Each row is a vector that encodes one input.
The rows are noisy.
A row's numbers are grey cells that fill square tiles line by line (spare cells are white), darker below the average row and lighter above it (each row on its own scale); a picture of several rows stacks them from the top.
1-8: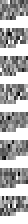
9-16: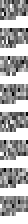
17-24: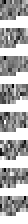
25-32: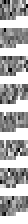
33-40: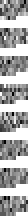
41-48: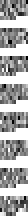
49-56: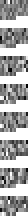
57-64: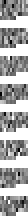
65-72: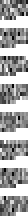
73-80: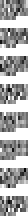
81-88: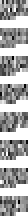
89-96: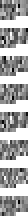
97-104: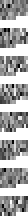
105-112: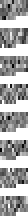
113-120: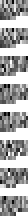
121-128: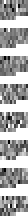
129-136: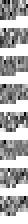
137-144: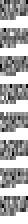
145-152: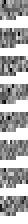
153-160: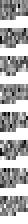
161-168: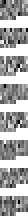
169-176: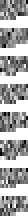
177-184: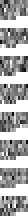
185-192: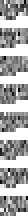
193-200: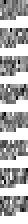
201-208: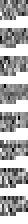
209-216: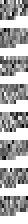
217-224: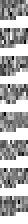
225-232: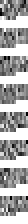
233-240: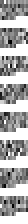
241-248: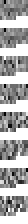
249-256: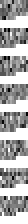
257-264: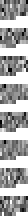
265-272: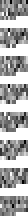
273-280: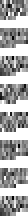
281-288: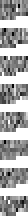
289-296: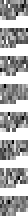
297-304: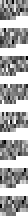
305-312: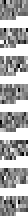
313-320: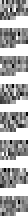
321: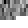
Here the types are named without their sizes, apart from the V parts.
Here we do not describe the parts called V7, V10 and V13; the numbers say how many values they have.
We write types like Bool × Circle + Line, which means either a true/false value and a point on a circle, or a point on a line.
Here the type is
Bool × V13 + Circle + (Line + V10) × V7.
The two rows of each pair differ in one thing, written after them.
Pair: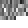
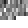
the value of V10
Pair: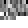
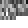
the value of V10
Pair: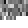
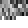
the value of V7
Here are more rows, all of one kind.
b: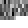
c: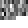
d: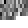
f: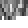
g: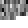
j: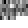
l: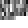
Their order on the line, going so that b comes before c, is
g, d, b, l, f, j, c.
